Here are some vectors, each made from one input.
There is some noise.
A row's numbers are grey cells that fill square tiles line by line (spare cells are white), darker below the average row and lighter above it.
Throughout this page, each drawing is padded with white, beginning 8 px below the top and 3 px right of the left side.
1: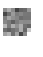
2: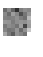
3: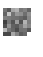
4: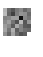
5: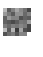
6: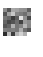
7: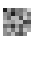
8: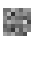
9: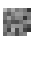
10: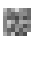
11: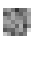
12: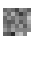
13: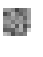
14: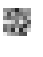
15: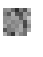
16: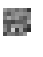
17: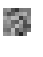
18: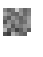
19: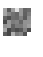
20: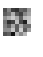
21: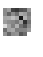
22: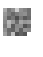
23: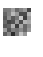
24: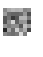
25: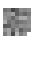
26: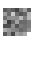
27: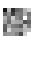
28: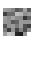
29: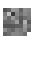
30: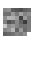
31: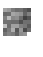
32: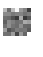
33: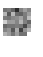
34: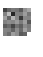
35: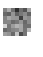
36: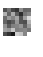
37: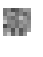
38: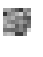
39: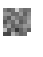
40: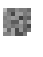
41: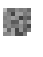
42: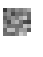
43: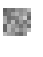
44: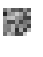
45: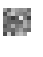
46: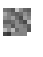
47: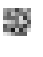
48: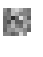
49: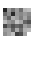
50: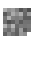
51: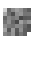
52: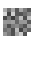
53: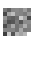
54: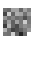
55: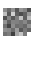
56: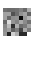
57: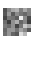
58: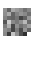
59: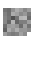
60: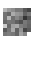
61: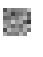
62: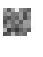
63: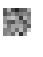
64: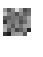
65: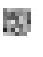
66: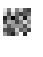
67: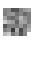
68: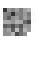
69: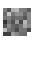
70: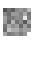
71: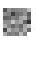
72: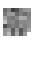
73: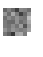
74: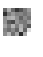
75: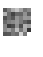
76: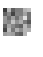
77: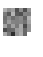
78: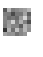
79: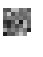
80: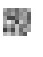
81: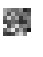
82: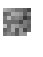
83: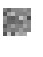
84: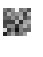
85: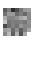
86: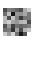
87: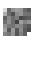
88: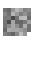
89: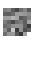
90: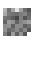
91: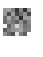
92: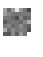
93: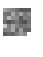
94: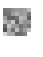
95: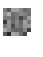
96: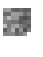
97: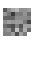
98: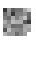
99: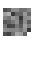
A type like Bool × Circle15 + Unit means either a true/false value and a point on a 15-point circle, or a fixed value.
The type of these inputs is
Circle18.
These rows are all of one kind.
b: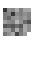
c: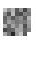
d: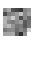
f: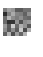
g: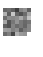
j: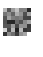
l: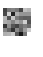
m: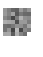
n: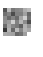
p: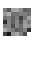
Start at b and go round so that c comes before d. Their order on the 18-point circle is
b, n, m, g, c, f, d, j, p, l.
